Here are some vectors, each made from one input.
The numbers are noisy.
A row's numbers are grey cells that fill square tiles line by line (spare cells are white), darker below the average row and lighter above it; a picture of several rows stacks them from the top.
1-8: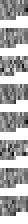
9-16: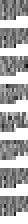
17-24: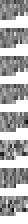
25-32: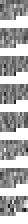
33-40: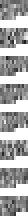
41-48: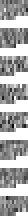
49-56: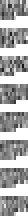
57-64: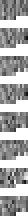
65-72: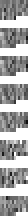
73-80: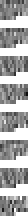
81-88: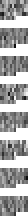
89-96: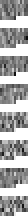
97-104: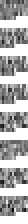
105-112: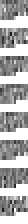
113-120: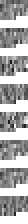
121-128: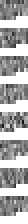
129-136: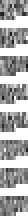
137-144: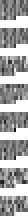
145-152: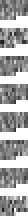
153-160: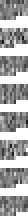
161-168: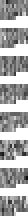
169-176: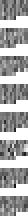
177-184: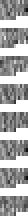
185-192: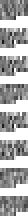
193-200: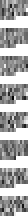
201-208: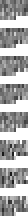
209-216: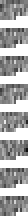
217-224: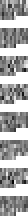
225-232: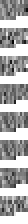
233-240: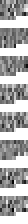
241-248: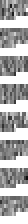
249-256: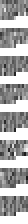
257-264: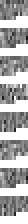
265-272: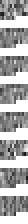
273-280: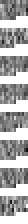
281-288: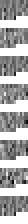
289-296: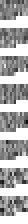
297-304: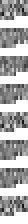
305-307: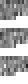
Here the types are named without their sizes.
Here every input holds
either a point on a circle, or four true/false values.
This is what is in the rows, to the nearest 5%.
About 30% of them hold a point on a circle. The rest hold four true/false values.
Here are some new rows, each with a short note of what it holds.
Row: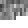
four true/false values
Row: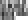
a point on a circle
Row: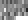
four true/false values
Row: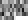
a point on a circle
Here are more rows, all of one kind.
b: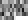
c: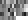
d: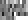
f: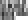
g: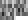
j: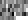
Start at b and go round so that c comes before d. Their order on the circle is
b, c, j, d, f, g.
